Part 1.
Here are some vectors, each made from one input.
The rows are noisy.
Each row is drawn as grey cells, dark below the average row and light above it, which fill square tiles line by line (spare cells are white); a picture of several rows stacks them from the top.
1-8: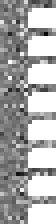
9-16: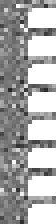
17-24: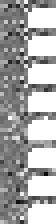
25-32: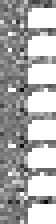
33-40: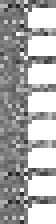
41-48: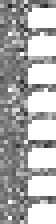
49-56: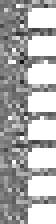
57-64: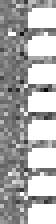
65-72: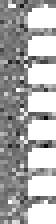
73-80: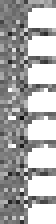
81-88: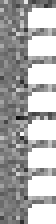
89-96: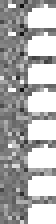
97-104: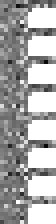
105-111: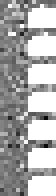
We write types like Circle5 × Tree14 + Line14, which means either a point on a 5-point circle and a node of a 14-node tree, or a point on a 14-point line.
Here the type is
Bool × Bool × Bool × Bool.
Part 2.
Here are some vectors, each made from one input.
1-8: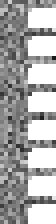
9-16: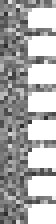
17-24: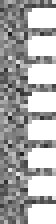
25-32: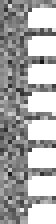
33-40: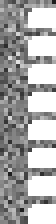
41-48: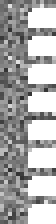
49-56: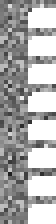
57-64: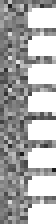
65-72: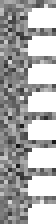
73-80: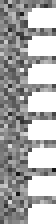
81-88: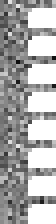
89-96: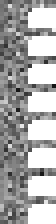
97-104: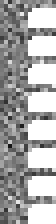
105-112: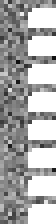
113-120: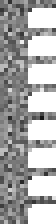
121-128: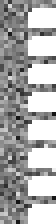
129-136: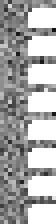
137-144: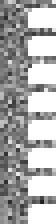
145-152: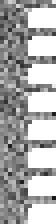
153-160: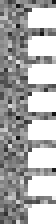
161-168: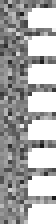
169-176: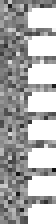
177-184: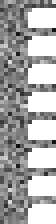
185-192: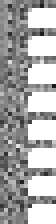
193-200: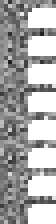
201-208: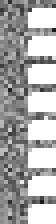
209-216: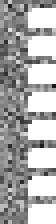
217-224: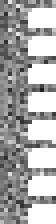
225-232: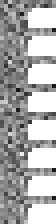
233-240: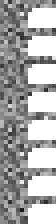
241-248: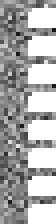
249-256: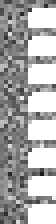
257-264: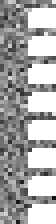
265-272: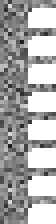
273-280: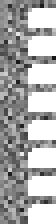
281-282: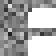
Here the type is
Bool × Bool × Bool × Bool.
